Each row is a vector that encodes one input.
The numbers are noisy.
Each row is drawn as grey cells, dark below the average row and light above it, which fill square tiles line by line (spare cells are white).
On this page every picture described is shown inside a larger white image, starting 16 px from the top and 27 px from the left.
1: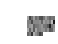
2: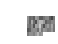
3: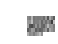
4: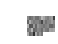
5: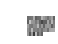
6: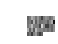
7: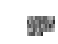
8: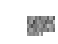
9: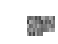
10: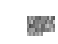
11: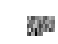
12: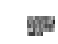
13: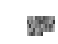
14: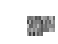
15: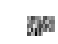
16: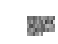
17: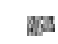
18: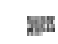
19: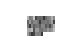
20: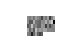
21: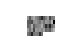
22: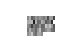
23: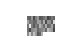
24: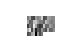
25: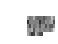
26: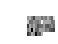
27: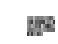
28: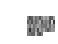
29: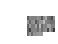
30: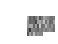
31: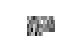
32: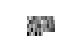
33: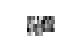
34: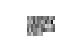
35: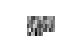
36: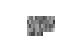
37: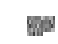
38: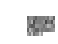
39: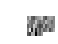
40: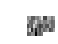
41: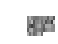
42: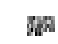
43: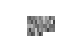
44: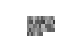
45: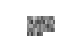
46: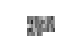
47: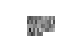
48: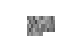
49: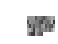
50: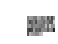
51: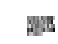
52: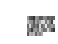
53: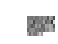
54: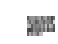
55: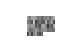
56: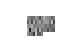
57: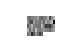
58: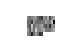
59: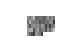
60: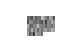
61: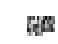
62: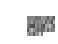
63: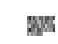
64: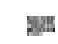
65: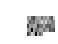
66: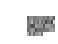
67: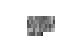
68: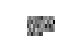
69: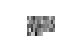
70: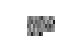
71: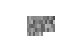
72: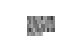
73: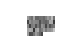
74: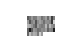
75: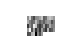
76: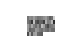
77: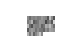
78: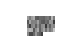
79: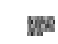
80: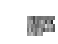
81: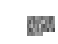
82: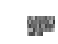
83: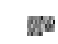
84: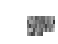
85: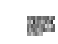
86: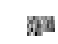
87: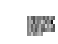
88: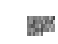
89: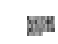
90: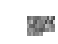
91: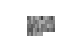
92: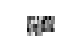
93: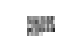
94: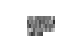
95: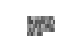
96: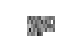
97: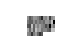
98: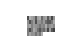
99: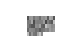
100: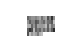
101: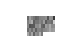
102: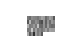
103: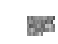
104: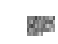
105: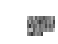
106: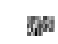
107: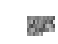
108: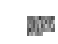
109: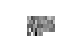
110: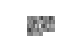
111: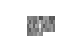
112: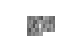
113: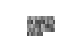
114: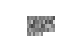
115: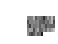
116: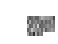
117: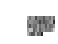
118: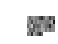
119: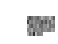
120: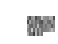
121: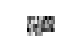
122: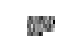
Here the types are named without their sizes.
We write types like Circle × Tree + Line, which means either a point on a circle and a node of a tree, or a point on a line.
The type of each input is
List(Line).
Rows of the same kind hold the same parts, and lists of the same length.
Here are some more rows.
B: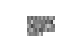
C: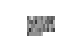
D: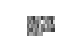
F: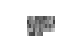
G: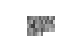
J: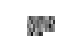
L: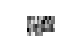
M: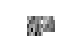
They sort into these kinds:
B, F, G
C, D, J, M
L

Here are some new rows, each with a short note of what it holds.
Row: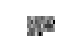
a list of two items
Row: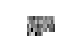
a list of two items
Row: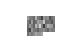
a list of two items
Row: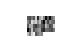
the empty list
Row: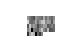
a list of two items
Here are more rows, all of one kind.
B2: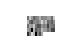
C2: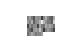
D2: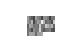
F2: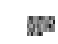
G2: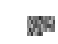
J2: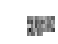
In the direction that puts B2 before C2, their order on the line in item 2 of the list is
J2, B2, C2, D2, F2, G2.
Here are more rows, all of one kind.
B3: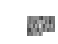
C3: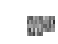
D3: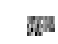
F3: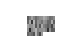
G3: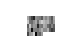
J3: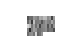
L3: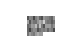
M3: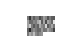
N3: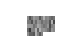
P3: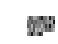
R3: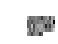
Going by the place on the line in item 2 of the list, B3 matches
C3, N3, P3 and R3.
